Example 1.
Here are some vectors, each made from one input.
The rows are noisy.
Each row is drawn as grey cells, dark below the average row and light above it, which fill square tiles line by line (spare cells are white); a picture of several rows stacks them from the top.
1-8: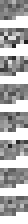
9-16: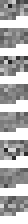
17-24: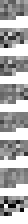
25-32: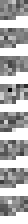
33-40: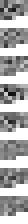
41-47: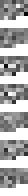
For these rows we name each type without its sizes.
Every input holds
a point on a line.
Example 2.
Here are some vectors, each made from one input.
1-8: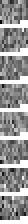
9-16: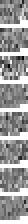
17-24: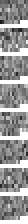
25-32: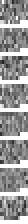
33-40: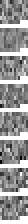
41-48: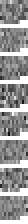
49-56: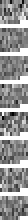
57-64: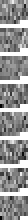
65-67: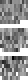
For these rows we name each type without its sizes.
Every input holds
a point on a line.
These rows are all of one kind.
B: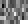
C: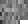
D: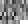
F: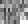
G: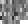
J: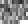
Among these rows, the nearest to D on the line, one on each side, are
F and G.
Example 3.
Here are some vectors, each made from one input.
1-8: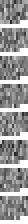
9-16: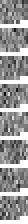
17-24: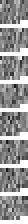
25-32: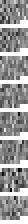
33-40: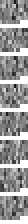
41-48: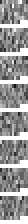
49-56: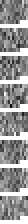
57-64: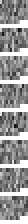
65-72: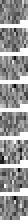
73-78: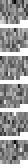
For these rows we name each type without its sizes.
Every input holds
a point on a circle.
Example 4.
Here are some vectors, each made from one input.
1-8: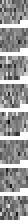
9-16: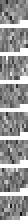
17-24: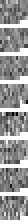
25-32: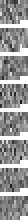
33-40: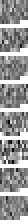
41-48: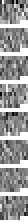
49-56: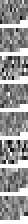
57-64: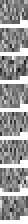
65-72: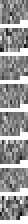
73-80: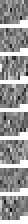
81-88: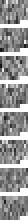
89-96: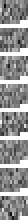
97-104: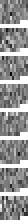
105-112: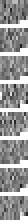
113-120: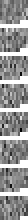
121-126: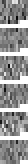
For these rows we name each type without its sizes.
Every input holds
either a point on a circle, or a fixed value.
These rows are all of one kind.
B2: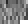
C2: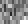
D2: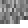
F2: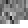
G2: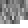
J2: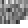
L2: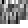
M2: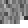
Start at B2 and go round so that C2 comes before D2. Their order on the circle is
B2, G2, F2, L2, J2, C2, D2, M2.
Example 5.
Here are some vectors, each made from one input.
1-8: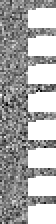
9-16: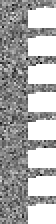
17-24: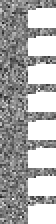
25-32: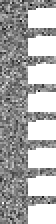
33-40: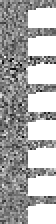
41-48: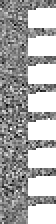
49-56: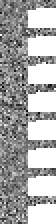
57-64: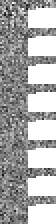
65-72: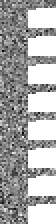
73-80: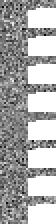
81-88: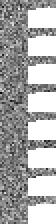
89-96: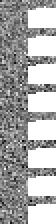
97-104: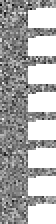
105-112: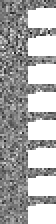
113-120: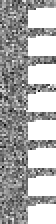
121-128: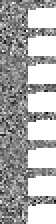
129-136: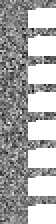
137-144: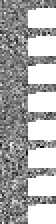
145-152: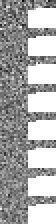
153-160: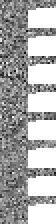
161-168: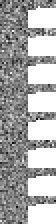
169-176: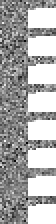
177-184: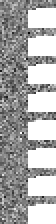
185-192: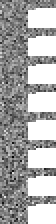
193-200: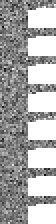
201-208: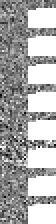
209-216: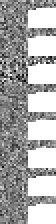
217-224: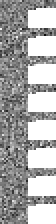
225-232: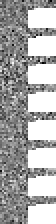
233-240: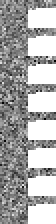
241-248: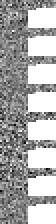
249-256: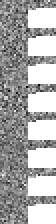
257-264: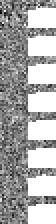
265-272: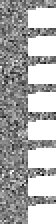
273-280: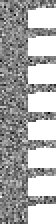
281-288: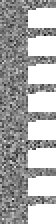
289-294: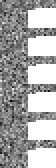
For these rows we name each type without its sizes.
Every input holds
a point on a circle.
